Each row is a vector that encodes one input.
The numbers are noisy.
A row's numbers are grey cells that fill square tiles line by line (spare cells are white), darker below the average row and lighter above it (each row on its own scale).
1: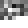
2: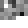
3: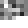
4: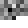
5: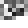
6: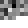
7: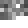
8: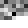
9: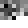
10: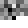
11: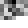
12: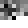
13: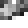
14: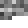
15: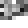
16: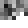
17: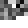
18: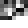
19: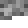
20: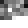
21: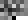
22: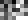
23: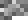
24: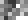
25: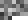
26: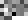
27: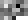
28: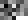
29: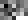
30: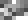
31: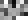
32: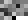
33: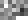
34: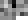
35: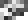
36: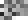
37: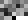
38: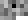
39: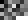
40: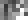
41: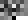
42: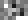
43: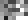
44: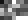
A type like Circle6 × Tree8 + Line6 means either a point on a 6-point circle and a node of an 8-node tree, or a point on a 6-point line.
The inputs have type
Bool × (Line3 × Line4 + Unit).
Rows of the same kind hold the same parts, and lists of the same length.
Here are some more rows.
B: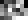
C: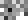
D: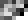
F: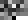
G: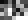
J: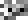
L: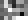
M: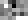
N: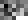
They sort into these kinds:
B, C, D, G, J, L, M
F, N

